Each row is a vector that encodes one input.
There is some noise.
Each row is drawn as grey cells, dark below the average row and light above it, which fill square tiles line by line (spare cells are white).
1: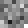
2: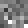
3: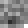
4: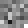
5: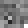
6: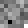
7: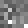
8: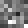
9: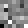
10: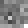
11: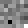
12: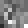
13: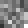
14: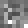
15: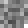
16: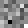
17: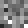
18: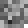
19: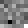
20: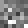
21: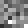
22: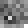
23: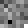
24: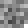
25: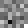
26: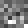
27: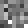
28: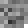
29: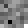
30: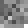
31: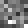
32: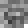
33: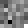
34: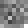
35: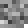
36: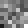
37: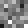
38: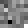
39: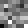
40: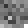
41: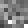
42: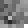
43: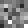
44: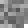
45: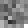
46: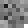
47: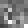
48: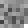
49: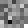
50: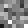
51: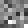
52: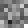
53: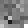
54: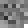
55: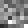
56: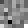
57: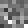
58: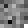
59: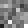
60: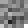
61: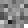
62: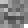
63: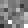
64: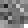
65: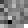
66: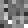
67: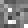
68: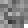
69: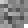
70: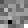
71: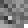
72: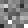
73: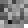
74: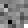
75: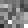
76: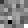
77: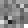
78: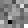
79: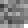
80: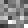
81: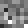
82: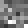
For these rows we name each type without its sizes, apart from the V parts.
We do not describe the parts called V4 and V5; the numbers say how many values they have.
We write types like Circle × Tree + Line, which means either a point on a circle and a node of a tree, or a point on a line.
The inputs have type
Bool × V4 × V5 + Line × Line.
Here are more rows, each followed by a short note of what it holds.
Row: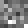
a point on each of two lines
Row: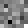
a true/false value, a value of V4 and a value of V5
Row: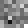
a true/false value, a value of V4 and a value of V5
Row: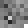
a true/false value, a value of V4 and a value of V5
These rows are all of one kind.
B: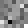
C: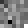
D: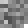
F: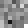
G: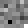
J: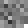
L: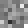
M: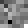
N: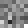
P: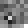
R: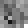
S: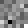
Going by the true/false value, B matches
L and M.
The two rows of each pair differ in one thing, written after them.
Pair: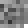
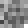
the value of V5
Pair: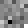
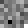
the value of V4
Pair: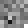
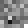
the value of V5
